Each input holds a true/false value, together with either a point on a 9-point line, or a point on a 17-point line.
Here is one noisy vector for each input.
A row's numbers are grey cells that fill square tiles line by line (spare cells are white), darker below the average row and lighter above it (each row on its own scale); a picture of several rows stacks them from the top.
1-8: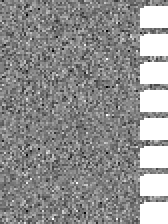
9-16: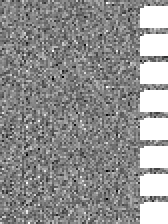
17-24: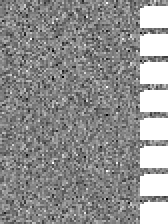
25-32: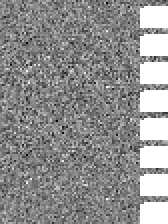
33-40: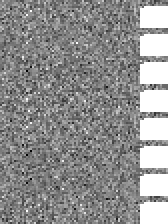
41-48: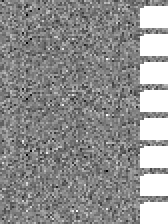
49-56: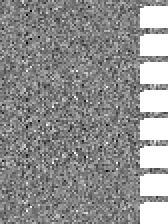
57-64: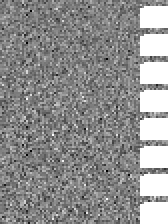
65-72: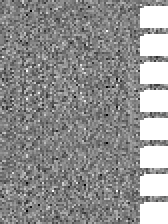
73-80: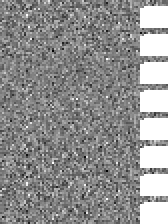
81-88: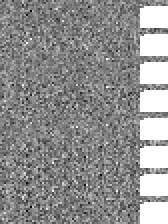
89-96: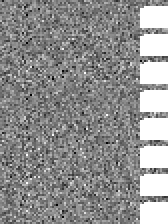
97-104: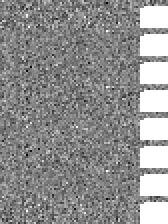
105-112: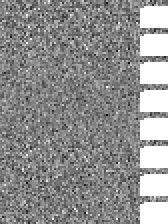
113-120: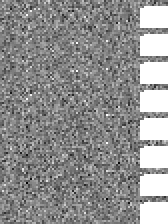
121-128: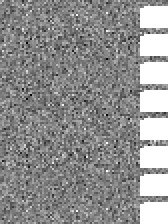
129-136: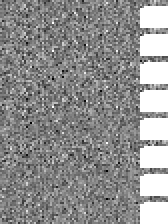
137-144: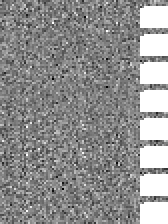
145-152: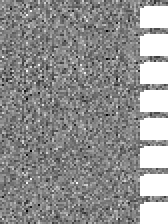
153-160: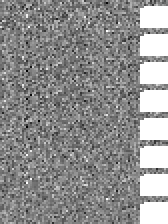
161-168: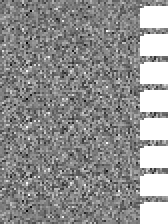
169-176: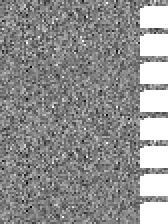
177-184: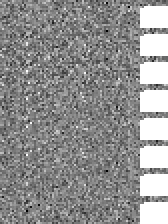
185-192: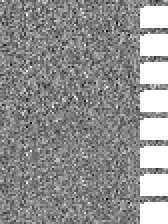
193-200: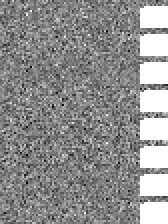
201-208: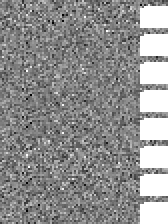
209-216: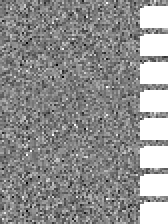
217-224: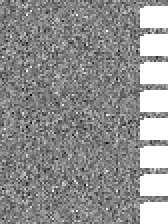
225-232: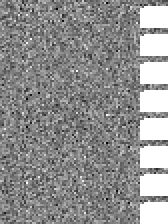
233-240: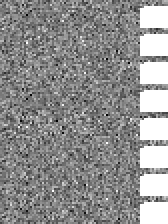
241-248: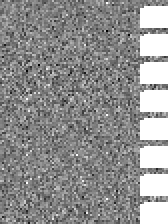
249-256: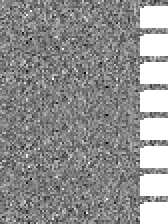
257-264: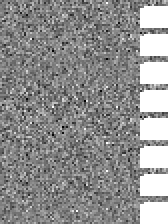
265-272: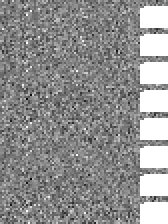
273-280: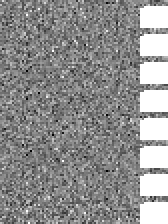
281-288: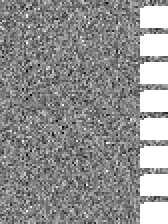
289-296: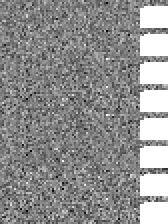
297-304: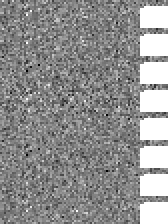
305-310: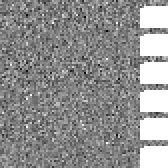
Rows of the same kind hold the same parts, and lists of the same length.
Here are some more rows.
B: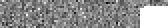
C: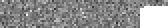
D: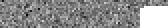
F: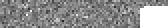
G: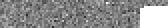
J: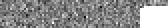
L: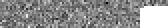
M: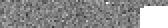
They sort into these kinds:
B, C, F, G, J, L, M
D

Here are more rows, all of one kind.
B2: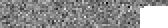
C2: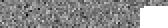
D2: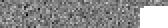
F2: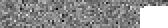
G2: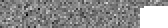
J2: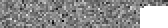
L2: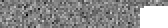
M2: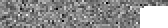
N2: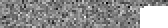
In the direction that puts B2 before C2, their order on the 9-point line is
B2, C2, N2, L2, D2, G2, J2, F2, M2.
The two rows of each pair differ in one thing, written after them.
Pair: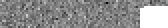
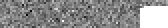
the true/false value
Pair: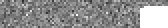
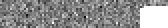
the true/false value
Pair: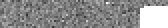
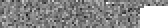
the place on the 17-point line
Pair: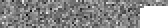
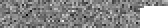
the place on the 17-point line
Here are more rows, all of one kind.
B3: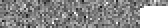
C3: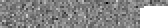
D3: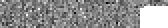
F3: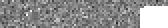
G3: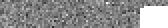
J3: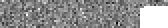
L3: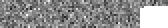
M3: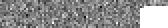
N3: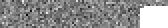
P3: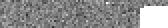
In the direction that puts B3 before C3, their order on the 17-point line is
M3, B3, F3, J3, D3, C3, N3, L3, P3, G3.
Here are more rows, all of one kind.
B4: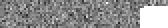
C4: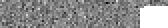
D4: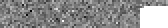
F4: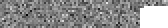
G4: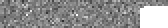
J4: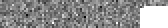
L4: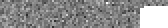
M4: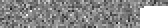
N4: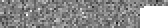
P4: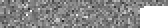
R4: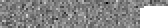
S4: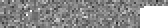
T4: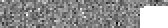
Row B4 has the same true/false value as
D4, F4, J4 and L4.
